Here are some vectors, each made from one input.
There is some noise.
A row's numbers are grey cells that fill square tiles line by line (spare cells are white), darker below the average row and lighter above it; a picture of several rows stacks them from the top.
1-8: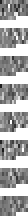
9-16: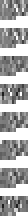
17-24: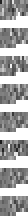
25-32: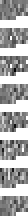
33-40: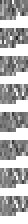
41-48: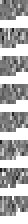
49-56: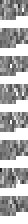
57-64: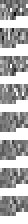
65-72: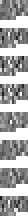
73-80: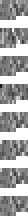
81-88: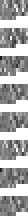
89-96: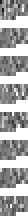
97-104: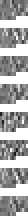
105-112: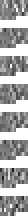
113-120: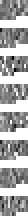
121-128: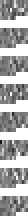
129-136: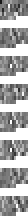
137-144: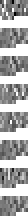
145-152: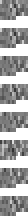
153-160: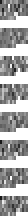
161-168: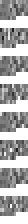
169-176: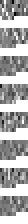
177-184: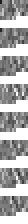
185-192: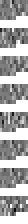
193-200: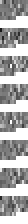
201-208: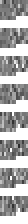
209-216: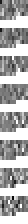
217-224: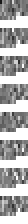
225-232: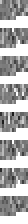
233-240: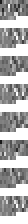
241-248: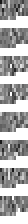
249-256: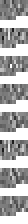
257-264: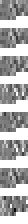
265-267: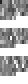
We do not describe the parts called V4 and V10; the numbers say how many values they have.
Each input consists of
either a value of V4 and a value of V10, or a list of up to three points on a 5-point line.
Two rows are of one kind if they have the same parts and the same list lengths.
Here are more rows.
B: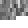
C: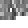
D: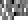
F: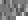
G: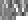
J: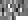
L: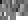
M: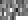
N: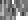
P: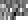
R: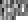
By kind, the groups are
B, F
C, J, M, P
D
G, R
L, N

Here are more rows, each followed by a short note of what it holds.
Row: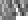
a list of one item
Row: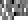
the empty list
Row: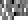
the empty list
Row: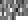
a list of three items
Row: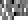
the empty list
